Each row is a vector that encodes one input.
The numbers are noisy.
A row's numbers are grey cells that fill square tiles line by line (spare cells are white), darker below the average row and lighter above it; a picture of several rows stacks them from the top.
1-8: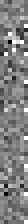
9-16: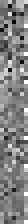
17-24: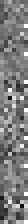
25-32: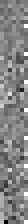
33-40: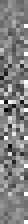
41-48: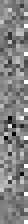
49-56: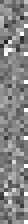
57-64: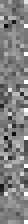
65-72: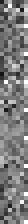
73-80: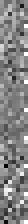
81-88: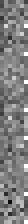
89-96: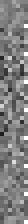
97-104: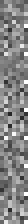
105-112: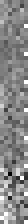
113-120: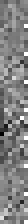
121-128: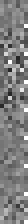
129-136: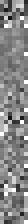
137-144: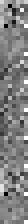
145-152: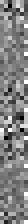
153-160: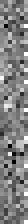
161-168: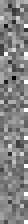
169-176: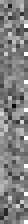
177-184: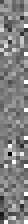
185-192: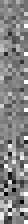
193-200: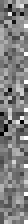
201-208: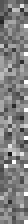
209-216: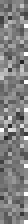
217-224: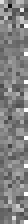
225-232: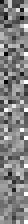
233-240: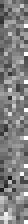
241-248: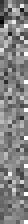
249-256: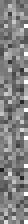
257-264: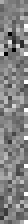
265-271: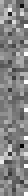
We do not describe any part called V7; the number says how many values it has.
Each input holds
a list of up to three items, each a true/false value and a value of V7.
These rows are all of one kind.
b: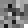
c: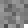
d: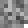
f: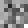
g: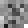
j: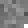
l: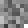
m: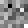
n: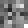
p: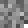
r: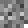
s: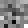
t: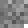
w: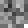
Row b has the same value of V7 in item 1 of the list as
g, j, n and r.
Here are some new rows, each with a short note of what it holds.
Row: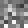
a list of one item
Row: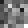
a list of one item
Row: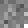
a list of one item
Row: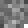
a list of three items
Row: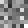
a list of two items
